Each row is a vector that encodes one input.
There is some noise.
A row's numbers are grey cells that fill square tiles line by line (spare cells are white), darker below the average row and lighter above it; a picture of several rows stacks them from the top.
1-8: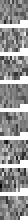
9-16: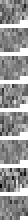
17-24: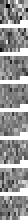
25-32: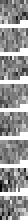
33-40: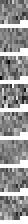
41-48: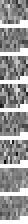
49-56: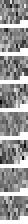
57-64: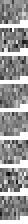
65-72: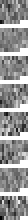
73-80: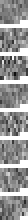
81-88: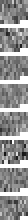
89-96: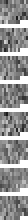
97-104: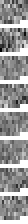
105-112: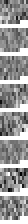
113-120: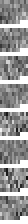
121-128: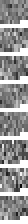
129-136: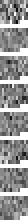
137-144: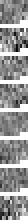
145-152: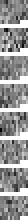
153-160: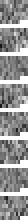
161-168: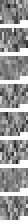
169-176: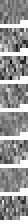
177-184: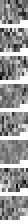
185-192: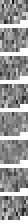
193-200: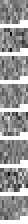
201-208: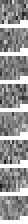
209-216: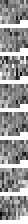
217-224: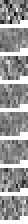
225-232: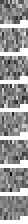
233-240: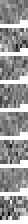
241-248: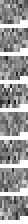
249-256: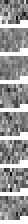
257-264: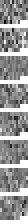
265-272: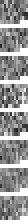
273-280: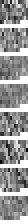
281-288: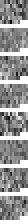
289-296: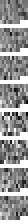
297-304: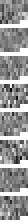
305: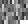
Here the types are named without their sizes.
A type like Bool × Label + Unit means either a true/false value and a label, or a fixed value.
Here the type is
Line.
